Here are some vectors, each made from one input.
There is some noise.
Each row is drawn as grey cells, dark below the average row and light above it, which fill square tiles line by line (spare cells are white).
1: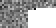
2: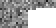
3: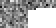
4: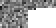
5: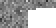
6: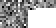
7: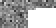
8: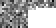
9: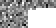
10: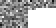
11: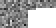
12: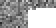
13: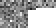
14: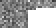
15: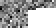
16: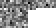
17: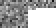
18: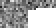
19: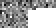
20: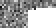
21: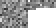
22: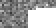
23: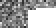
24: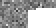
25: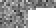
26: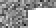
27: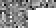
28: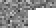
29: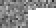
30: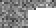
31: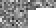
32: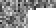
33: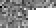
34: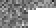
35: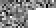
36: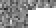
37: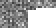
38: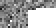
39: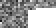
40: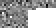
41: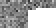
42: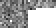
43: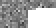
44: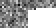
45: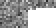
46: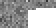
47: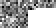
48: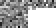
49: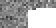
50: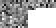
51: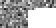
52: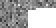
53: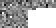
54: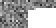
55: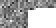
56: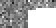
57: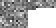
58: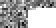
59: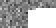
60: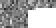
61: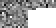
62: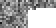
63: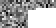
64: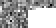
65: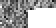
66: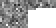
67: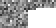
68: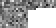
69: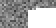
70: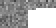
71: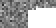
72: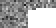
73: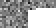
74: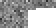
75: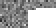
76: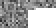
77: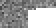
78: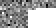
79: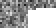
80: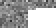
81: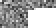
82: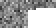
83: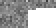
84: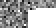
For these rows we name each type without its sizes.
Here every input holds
a true/false value, together with a list of points on a line.
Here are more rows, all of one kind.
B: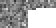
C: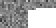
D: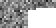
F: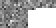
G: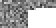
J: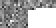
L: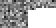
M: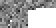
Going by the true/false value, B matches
C and D.
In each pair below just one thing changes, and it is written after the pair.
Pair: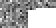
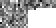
the true/false value
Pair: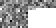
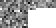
the place on the line in item 1 of the list
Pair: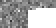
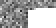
the true/false value
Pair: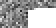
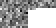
the true/false value
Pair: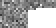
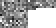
the true/false value
